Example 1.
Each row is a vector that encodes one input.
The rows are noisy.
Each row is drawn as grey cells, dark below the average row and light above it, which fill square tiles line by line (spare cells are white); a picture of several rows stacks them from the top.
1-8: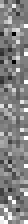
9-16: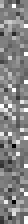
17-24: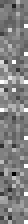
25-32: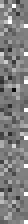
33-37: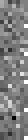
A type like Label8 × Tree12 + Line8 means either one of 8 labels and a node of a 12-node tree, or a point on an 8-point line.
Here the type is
Line8.
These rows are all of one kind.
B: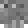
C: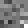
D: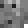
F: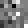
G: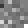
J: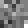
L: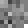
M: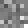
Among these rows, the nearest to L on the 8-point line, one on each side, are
B and J.
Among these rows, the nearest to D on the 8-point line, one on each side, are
F and G.
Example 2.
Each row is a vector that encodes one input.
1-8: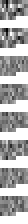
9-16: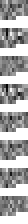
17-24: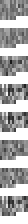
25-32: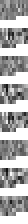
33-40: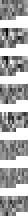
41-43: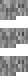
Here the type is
Line5.
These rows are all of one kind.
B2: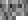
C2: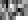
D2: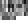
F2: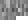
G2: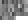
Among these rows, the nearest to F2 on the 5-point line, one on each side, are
B2 and G2.
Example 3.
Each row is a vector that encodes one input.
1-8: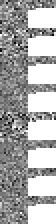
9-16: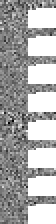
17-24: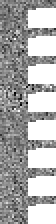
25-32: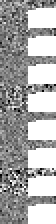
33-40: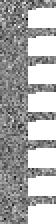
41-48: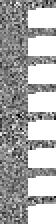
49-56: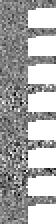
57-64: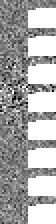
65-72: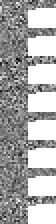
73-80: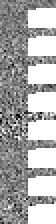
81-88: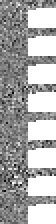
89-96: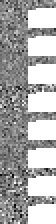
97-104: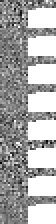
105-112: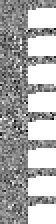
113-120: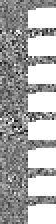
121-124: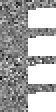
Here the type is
Circle15.
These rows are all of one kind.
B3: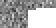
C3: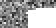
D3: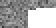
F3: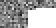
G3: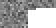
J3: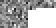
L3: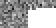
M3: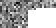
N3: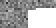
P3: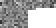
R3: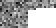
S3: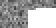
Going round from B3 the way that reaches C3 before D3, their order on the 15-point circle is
B3, L3, S3, F3, G3, C3, M3, R3, N3, D3, J3, P3.
